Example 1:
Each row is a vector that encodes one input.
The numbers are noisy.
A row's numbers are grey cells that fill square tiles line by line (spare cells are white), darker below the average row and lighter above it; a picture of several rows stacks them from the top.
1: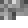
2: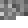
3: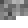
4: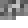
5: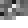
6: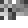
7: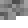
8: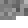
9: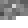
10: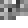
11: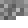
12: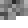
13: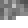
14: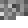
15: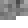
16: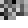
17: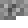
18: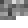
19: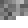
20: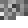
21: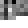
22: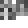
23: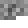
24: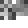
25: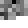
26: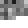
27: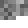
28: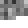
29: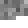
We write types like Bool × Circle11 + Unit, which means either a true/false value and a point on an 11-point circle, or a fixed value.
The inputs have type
Tree7.
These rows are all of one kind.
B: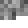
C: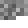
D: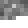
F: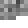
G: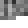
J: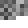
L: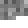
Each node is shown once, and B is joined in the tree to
D.
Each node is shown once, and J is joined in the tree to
C.
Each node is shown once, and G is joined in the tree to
L.
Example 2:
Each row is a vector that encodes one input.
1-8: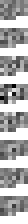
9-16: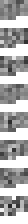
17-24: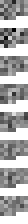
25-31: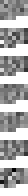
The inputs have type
Tree7.
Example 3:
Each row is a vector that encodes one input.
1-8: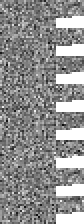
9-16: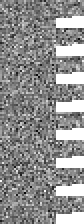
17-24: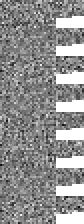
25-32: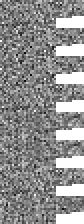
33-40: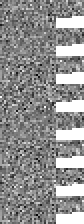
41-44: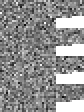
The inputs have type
Tree8.
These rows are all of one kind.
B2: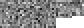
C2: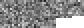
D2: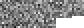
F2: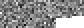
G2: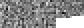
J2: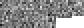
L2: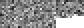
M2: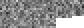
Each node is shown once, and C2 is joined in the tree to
B2 and M2.
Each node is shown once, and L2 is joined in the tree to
M2.
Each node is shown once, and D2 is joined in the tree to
J2.
